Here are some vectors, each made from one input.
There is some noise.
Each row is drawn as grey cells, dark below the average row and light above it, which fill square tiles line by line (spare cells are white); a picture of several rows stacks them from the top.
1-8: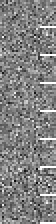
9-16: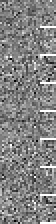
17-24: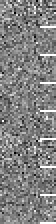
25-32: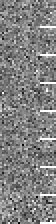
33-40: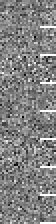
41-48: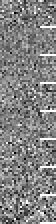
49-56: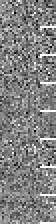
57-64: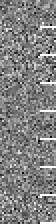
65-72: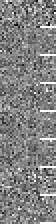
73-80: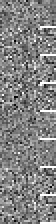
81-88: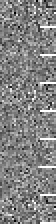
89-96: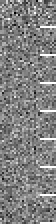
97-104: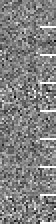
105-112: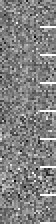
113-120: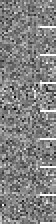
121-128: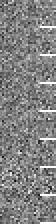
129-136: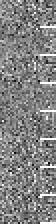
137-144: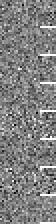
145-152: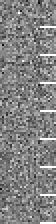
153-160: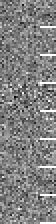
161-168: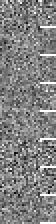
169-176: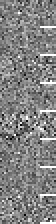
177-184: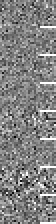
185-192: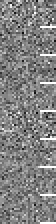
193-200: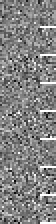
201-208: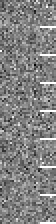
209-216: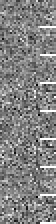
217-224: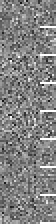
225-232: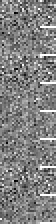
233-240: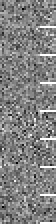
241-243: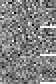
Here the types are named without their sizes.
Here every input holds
either a node of a tree, or a list of points on a line.
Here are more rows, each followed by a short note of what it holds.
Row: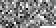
the empty list
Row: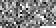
the empty list
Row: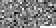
a node of a tree
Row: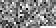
the empty list
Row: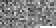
a list of two items
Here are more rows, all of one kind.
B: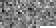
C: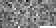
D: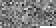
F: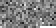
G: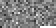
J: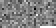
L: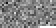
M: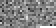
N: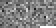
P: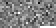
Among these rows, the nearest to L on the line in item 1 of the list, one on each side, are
M and N.
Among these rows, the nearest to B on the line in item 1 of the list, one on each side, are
F and M.
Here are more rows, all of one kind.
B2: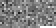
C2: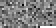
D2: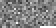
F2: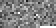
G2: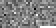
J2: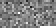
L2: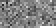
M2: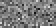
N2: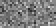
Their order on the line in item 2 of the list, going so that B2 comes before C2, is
J2, D2, L2, M2, N2, G2, B2, C2, F2.
